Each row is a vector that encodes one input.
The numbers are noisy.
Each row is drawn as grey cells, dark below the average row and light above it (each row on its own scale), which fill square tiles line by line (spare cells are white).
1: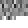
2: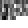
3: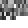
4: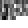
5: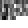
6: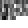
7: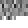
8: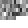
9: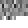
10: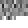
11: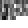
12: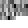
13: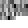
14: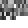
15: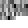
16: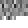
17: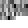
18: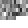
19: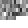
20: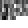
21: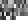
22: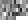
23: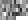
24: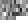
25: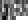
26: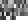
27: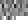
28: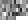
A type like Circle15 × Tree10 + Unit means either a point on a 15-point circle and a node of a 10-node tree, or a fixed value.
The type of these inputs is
Line5.
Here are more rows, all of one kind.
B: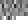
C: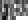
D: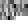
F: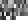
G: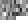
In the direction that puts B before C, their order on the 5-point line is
D, B, G, F, C.
